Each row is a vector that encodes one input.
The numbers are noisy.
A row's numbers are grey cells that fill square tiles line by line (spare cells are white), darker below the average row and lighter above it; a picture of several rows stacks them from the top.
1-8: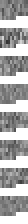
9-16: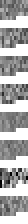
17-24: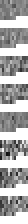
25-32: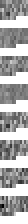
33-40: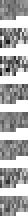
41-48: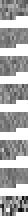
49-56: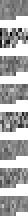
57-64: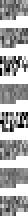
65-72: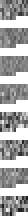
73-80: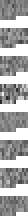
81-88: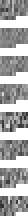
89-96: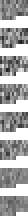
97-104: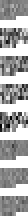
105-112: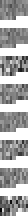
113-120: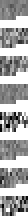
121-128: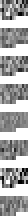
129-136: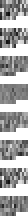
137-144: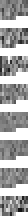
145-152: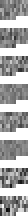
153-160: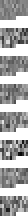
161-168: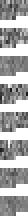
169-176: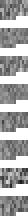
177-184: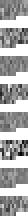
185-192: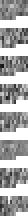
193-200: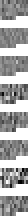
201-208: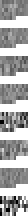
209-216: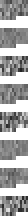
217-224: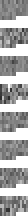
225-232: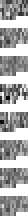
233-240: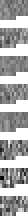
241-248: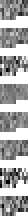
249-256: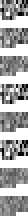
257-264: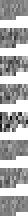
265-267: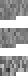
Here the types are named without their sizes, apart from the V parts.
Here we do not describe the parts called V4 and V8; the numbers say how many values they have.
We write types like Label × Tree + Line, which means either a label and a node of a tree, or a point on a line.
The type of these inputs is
Bool × ((Tree + Unit) × V4 × V8 + Unit) + Line.
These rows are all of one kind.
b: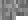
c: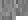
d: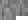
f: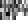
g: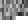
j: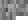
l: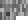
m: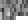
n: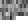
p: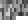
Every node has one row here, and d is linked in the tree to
f and p.
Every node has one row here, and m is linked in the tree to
l and p.
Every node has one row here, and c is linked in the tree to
b and j.
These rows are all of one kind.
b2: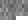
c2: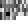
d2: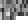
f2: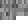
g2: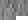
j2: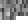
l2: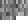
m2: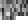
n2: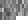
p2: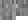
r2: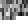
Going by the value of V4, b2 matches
c2, f2, g2 and m2.
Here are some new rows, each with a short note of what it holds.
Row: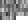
a true/false value, a value of V4 and a value of V8
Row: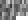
a true/false value
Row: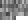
a node of a tree, a true/false value, a value of V4 and a value of V8
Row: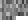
a true/false value, a value of V4 and a value of V8
